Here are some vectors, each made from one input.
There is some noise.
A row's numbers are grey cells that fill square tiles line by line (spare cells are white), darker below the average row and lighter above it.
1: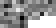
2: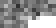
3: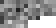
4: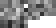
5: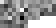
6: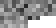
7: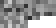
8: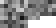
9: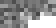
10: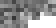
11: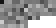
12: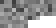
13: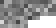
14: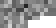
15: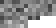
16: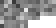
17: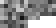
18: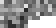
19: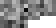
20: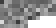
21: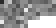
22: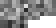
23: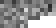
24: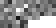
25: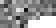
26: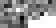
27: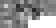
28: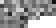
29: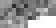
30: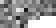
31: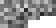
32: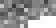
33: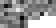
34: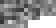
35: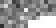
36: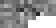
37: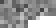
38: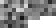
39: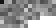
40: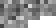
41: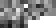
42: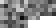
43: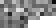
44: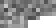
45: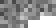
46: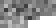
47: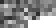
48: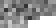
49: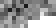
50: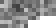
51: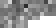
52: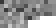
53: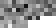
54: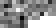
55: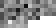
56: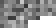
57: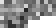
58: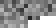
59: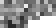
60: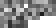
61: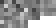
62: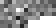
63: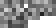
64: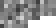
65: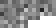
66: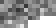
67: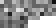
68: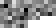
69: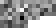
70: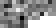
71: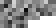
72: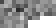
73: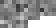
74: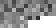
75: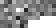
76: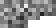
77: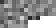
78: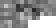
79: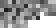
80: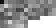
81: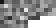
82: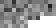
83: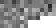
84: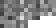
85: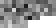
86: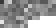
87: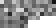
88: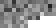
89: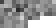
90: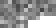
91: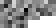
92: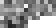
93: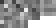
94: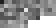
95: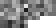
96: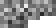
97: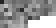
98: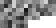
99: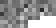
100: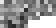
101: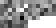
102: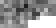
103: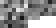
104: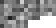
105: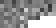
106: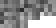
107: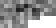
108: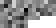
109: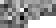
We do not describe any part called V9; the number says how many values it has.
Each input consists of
either one of 11 labels and a point on an 8-point line, or a value of V9.
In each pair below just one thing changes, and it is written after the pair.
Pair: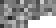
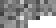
the place on the 8-point line
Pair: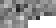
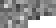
the label
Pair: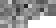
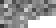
the label
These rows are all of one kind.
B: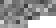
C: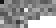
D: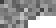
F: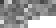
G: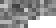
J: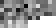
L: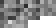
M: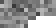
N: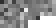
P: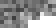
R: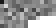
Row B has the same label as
C and F.
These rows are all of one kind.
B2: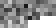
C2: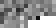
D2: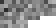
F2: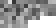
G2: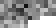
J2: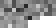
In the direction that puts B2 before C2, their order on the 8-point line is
B2, J2, F2, D2, C2, G2.
